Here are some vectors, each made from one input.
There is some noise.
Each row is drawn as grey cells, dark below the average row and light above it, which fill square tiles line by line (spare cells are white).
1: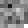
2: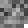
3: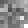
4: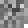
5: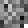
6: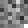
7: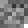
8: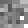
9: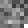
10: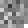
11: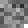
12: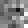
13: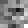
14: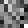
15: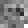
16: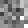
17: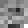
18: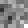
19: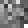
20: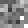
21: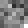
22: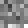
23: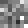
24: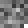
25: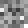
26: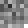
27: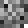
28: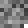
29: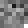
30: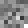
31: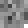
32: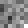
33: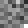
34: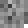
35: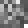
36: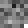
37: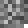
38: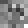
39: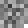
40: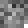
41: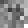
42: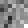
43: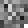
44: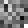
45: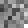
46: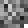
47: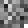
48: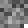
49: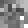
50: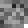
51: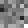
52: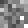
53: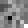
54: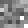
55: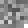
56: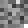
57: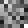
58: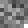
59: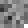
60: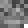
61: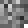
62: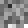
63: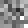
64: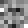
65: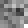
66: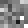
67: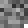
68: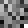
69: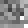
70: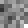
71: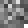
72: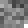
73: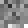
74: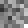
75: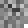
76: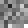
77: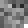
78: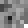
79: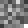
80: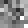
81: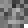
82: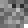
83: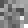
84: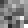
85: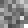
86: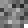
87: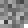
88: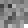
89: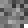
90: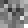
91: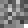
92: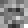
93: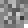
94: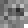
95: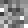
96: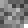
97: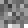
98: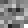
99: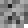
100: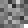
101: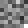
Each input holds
either a point on a 3-point line, a point on a 5-point line and a true/false value, or a point on a 7-point line.
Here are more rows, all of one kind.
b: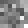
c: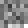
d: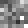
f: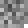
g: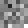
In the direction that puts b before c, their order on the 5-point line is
d, b, c, g, f.
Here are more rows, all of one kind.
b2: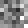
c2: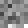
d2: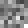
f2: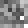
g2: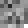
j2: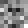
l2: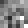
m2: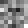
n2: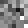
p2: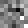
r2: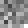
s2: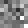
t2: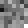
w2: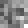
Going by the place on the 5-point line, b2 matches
n2, p2 and s2.
